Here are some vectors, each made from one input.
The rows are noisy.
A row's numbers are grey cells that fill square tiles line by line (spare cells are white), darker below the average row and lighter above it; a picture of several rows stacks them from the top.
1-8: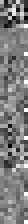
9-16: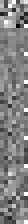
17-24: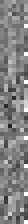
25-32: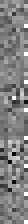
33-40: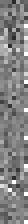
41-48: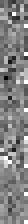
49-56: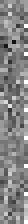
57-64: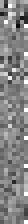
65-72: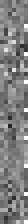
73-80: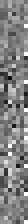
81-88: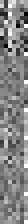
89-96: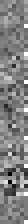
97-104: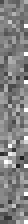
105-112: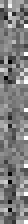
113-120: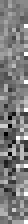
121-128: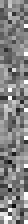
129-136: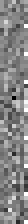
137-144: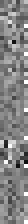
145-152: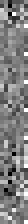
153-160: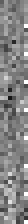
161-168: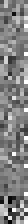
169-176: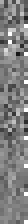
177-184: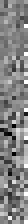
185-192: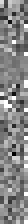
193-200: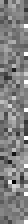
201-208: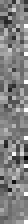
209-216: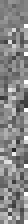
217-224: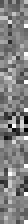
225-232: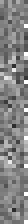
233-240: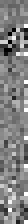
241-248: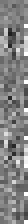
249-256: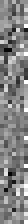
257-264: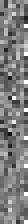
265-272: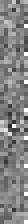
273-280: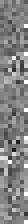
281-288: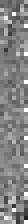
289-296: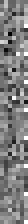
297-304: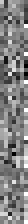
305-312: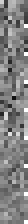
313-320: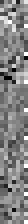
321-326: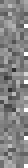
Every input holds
one of 5 labels, together with either a fixed value, or a node of each of three 7-node trees.
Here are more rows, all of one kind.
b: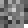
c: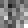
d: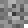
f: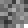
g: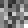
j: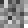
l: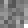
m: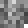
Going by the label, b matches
f and j.
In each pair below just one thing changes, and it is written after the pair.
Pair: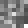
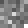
the node of one of the three trees
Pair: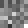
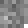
the label
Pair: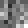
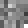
the node of one of the three trees
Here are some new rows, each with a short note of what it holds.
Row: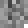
one of 5 labels
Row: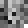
one of 5 labels and a node of each of three 7-node trees
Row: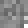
one of 5 labels and a node of each of three 7-node trees
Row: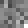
one of 5 labels and a node of each of three 7-node trees
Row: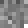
one of 5 labels and a node of each of three 7-node trees
